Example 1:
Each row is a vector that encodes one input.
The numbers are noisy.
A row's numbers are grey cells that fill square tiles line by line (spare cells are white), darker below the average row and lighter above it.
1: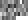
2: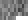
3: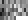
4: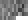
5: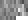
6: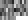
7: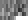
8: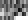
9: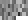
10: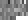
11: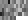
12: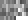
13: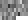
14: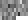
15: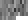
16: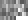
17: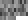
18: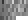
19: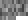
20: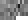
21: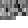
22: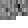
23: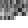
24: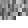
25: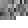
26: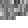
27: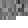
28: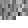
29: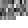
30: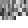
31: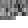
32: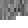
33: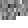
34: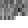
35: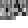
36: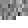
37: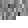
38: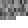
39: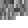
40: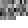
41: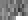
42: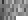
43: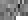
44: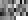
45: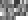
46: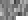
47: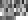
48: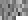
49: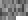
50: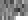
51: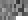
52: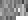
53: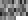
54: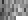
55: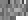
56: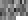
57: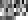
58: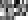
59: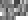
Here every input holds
either one of 5 labels, or a node of a 7-node tree.
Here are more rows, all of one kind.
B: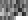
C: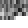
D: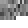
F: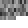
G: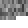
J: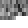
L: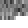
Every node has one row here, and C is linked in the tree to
B and L.
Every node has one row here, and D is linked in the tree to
J.
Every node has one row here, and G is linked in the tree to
F.
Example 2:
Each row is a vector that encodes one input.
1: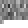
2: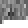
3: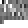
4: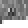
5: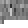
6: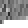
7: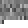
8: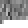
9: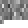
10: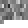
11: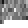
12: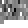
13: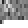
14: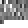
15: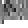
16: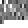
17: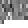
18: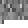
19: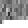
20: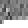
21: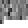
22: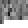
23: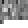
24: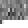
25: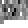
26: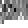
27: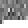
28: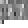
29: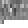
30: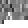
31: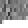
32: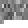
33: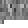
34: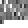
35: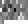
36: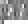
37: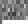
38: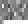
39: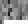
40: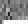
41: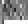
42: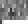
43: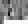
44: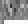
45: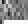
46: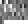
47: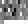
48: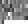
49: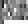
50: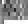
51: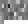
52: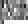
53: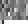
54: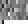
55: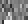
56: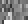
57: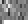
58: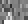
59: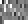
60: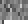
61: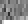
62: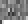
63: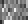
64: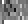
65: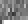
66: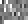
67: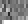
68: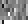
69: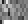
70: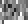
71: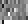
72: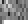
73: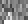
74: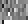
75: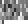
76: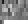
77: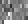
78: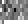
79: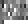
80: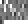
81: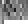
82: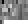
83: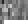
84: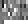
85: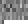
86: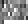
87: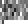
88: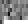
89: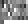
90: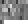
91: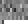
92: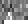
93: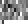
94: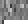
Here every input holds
a node of a 9-node tree and a true/false value.
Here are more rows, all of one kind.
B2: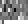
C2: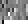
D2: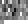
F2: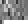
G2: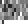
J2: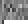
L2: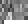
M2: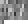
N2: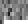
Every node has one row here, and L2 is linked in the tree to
C2 and J2.
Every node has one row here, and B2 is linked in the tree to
D2, G2 and N2.
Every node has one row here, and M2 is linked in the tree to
F2.
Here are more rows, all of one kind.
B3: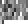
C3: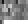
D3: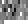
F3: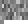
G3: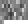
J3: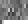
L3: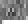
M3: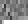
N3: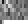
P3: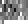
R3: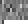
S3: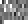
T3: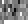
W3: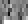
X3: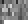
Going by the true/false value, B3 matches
D3, P3, R3 and T3.
